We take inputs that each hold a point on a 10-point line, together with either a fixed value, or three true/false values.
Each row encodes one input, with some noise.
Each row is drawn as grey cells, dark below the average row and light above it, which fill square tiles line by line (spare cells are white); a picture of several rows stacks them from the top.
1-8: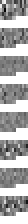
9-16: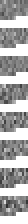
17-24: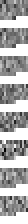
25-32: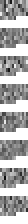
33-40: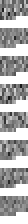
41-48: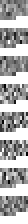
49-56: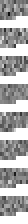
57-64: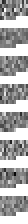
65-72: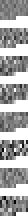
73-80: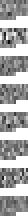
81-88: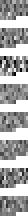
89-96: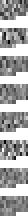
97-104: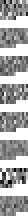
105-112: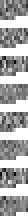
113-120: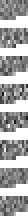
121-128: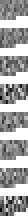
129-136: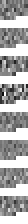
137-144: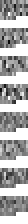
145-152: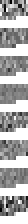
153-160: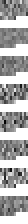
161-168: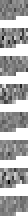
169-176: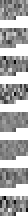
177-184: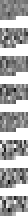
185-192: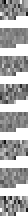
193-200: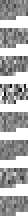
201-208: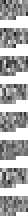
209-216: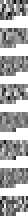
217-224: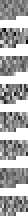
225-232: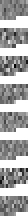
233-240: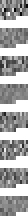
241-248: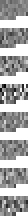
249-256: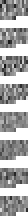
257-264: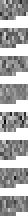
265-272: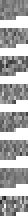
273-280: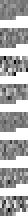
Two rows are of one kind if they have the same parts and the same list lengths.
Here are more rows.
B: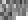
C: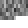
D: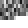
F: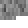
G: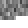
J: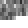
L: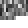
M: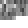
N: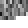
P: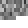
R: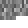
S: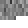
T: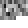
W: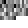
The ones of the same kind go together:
B, N, P, T, W
C, D, F, G, J, L, M, R, S

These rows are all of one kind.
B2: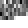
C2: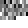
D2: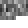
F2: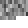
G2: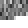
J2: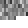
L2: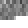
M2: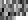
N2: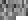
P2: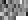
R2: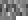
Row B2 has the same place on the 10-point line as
C2, F2, J2 and R2.
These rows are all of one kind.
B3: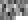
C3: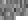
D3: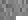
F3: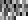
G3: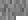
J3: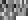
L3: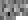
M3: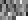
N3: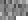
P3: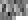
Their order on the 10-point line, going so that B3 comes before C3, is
L3, M3, B3, C3, D3, G3, J3, N3, P3, F3.
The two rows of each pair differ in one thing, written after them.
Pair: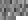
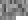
the place on the 10-point line
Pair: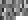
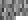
one of the three true/false values
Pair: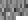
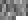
the place on the 10-point line
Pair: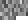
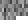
the place on the 10-point line
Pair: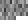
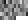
the place on the 10-point line
